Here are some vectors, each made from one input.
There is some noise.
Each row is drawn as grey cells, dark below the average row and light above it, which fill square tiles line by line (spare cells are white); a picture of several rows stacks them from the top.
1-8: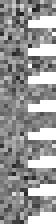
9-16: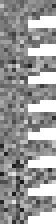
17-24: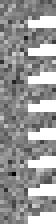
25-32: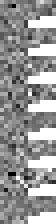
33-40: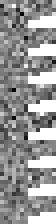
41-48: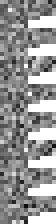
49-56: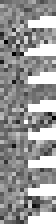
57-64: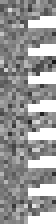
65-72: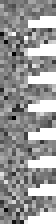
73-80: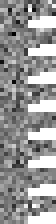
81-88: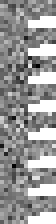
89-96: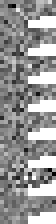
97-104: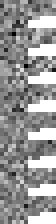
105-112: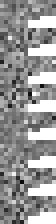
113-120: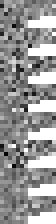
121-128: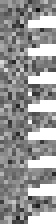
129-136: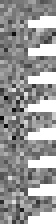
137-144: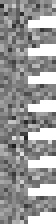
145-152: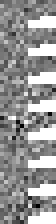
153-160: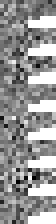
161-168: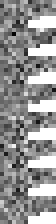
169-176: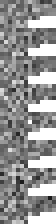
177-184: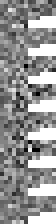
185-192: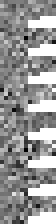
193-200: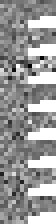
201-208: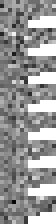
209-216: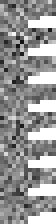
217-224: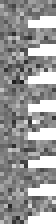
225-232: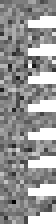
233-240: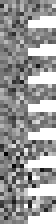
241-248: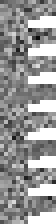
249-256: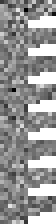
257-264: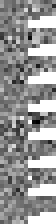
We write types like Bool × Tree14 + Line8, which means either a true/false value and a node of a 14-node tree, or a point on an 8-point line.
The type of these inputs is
Bool × (Line3 × Line4 + Unit) + Line7.
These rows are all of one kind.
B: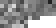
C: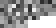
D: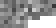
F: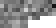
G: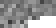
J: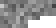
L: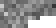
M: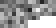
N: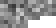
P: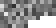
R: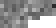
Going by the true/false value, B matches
C, G and M.
